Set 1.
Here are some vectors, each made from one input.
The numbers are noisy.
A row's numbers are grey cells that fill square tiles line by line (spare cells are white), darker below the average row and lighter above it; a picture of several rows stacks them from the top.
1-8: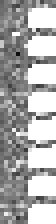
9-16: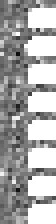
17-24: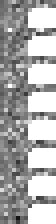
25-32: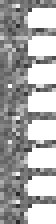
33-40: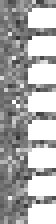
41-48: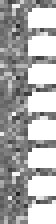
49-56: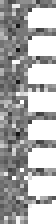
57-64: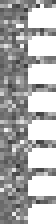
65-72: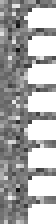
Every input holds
a point on an 11-point circle.
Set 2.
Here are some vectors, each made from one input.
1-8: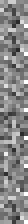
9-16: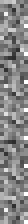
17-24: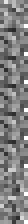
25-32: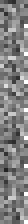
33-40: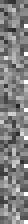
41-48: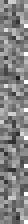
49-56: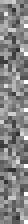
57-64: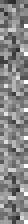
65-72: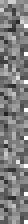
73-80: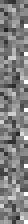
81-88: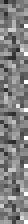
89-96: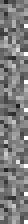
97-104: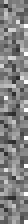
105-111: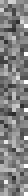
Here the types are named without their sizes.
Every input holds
a point on a circle.
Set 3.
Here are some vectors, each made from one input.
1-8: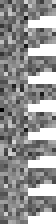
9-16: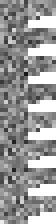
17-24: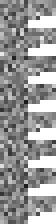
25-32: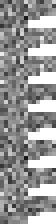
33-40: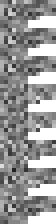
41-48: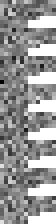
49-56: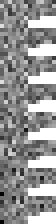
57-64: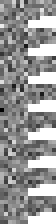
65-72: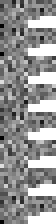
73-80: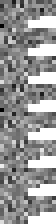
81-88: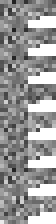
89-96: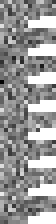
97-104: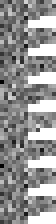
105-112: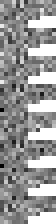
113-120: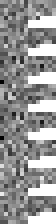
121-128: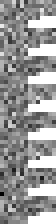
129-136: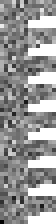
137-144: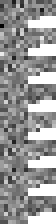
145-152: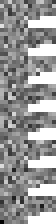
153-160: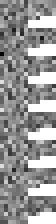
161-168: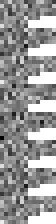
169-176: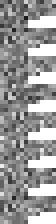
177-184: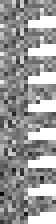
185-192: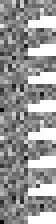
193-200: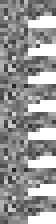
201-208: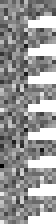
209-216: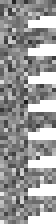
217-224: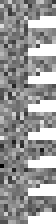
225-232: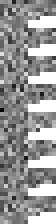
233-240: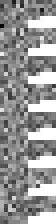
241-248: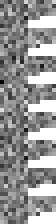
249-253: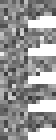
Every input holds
three true/false values.
